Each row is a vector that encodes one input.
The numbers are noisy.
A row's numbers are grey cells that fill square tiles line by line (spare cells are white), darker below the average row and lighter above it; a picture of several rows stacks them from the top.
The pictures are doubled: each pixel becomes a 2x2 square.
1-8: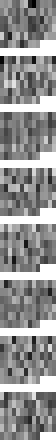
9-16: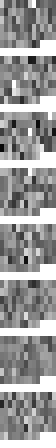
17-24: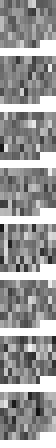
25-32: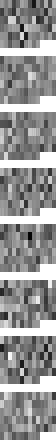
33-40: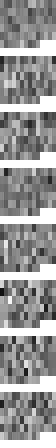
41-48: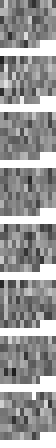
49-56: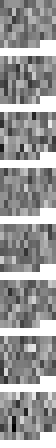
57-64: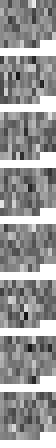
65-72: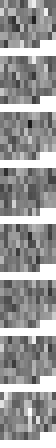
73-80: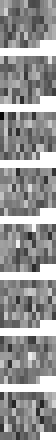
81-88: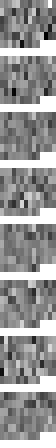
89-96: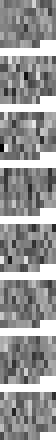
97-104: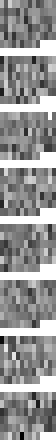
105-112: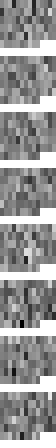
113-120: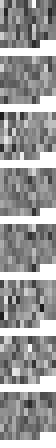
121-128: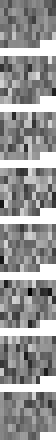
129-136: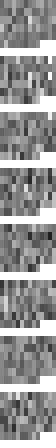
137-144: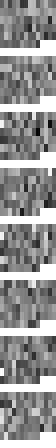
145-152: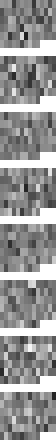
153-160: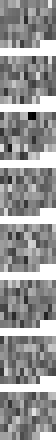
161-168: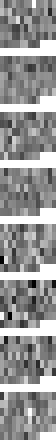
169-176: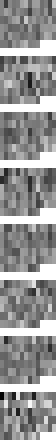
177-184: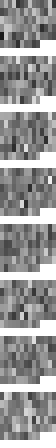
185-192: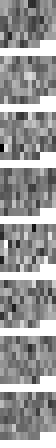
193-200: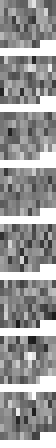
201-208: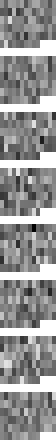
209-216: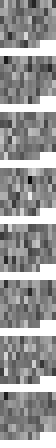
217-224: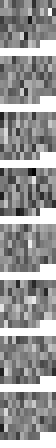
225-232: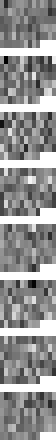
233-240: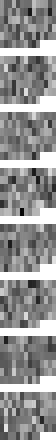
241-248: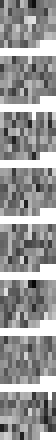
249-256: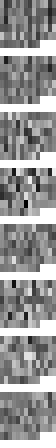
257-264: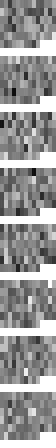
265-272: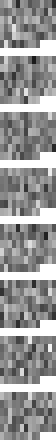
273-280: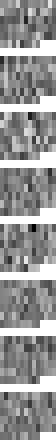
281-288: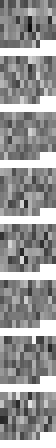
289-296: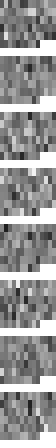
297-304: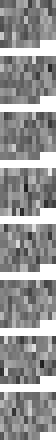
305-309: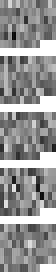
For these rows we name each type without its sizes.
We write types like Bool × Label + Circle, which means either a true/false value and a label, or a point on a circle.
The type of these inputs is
Bool × Bool × Bool + Line + Tree.
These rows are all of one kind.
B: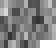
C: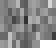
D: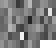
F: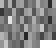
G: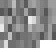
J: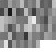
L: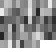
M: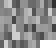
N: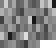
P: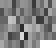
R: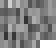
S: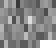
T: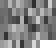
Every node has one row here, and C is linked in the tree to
G and T.
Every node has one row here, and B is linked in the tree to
N.
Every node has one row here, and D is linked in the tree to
P.
